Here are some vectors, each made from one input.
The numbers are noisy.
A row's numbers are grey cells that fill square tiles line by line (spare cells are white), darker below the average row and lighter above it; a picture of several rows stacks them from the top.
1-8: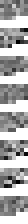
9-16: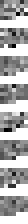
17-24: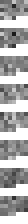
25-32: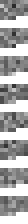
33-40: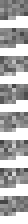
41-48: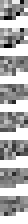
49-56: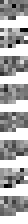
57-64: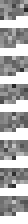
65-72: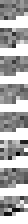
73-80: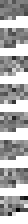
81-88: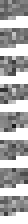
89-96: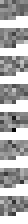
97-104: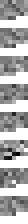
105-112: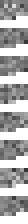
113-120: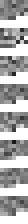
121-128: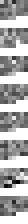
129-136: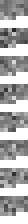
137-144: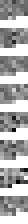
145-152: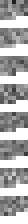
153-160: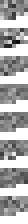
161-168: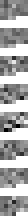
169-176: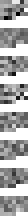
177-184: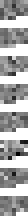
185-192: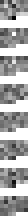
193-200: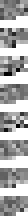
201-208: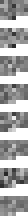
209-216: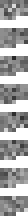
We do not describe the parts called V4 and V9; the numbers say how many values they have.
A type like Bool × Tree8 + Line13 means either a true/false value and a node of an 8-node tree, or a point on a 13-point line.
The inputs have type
(Bool × Bool × Bool + Tree8) × V9 + V4.
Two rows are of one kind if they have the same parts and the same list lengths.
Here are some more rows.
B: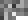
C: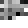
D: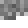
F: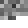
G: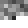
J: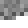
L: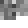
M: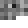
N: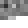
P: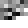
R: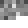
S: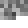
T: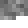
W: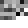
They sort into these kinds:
B, D, F, J, L, M
C, P, W
G, N, R, S, T

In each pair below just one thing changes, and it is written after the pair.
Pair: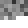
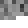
one of the three true/false values
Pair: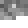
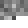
one of the three true/false values
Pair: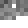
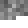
one of the three true/false values
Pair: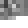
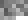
one of the three true/false values
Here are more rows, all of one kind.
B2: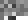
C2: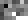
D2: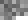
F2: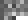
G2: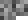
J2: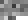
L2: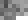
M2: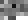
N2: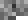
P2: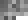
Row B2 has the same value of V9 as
C2, F2, J2 and M2.
